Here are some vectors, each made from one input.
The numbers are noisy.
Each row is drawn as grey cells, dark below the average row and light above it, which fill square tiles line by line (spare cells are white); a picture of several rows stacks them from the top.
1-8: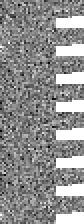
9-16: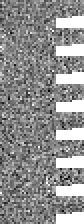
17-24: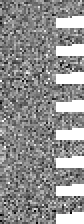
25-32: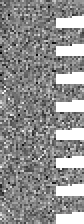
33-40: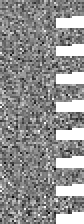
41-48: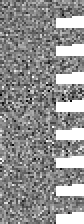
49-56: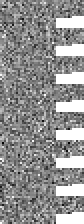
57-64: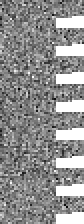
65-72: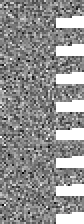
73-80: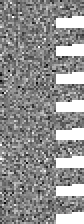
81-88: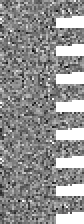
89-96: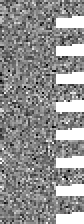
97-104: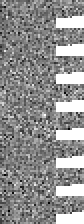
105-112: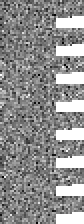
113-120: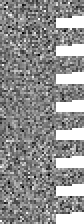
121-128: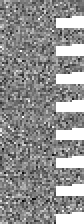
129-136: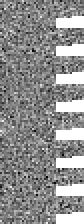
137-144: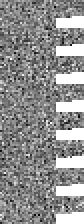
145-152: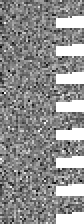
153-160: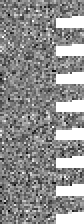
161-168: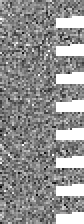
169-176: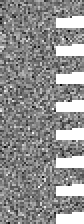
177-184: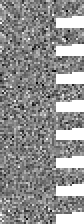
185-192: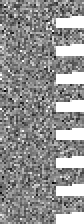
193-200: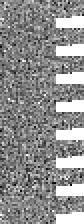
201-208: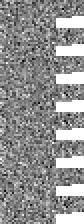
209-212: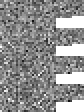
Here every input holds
a point on a 3-point line and a point on a 4-point line, together with either a point on a 5-point circle and a true/false value, or a point on a 5-point line.
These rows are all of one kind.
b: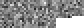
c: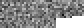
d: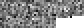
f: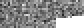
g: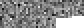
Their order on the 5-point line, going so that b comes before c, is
b, c, f, d, g.
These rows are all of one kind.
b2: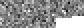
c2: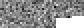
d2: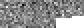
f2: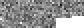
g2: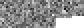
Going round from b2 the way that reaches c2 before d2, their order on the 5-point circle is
b2, g2, f2, c2, d2.
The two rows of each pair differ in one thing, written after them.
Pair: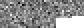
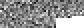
the place on the 4-point line
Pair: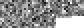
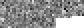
the place on the 4-point line
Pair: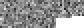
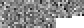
the place on the 4-point line
